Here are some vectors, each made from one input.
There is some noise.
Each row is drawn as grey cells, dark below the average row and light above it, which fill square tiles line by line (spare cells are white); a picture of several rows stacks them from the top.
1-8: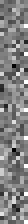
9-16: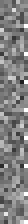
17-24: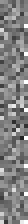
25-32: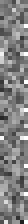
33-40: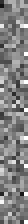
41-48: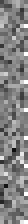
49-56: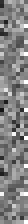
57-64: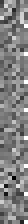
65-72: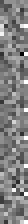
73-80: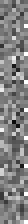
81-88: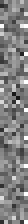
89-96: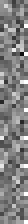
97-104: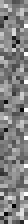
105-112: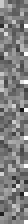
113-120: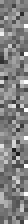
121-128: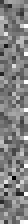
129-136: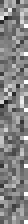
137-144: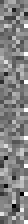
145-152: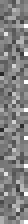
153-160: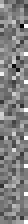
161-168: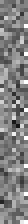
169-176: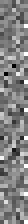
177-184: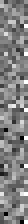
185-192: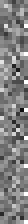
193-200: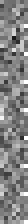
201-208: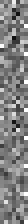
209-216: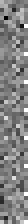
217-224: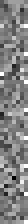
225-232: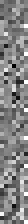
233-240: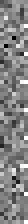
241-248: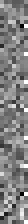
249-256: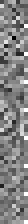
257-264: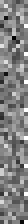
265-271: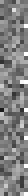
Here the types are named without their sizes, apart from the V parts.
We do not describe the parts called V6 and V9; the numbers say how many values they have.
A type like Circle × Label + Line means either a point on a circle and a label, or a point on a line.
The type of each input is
(Circle + V6) × (Line + V9).
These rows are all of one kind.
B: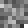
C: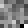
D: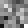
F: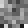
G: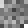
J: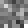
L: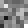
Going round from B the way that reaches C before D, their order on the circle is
B, J, L, G, C, D, F.
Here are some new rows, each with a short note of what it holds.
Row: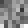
a point on a line and a value of V6
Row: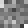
a point on a circle and a value of V9
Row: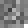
a point on a circle and a point on a line
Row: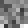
a point on a line and a value of V6
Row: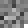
a point on a circle and a point on a line
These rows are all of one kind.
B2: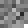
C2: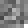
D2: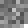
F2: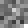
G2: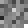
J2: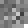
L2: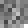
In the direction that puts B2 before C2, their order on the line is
F2, G2, D2, B2, J2, C2, L2.
